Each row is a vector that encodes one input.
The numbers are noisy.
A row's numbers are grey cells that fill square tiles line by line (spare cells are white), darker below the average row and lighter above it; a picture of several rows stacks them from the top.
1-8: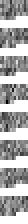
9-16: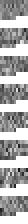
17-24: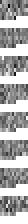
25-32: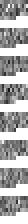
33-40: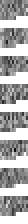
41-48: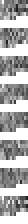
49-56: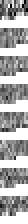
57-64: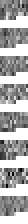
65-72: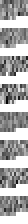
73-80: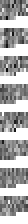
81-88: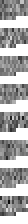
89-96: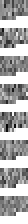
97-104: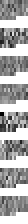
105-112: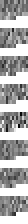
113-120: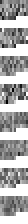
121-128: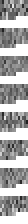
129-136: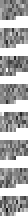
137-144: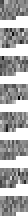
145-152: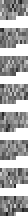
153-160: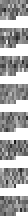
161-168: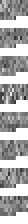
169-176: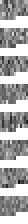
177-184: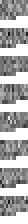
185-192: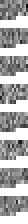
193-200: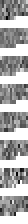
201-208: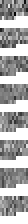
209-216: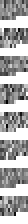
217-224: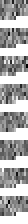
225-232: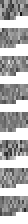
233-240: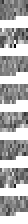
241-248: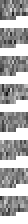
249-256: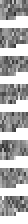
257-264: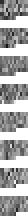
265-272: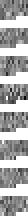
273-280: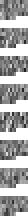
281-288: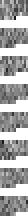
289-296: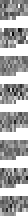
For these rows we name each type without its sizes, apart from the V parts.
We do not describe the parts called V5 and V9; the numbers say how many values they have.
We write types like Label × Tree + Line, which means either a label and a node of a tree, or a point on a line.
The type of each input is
Bool × Bool × Bool + Line × Line × V9 + (Tree + Unit) × V5.
